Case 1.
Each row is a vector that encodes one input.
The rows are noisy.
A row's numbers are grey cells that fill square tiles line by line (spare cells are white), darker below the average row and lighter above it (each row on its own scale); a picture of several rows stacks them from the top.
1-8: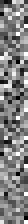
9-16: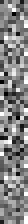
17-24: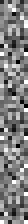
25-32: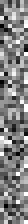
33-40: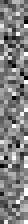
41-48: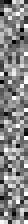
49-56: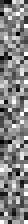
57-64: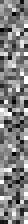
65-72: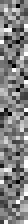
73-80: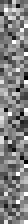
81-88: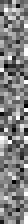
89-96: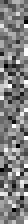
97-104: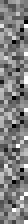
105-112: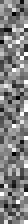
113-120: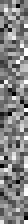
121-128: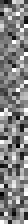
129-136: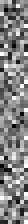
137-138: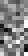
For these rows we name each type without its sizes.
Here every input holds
three true/false values.
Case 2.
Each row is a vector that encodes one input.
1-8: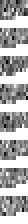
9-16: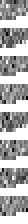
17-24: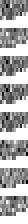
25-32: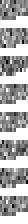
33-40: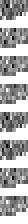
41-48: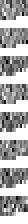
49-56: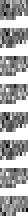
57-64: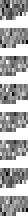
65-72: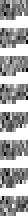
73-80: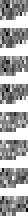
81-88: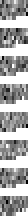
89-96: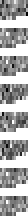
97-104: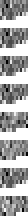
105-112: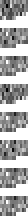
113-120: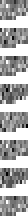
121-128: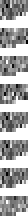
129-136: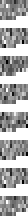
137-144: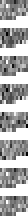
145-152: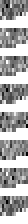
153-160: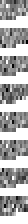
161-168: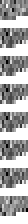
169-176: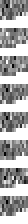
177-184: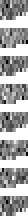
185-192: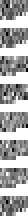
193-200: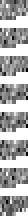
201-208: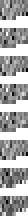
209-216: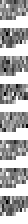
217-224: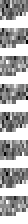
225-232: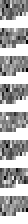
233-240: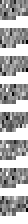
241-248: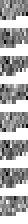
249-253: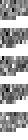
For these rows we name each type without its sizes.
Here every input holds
either a fixed value, or three true/false values.
